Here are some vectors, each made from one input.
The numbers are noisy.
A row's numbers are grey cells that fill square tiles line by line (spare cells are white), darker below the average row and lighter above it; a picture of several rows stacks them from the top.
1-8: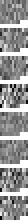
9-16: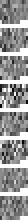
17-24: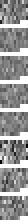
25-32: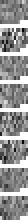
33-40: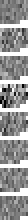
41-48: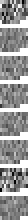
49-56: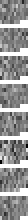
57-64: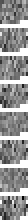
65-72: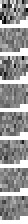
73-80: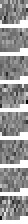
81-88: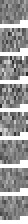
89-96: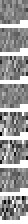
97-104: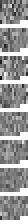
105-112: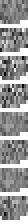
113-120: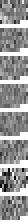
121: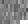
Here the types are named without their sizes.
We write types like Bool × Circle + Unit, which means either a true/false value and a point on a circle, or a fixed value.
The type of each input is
Circle + List(Line).
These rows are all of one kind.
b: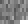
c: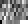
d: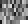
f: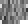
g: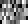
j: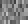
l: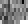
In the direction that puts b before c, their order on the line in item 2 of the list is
f, g, j, l, b, c, d.
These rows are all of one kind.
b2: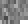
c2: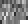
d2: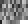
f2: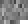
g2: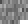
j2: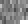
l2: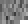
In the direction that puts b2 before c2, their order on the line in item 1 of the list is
f2, b2, l2, d2, c2, j2, g2.
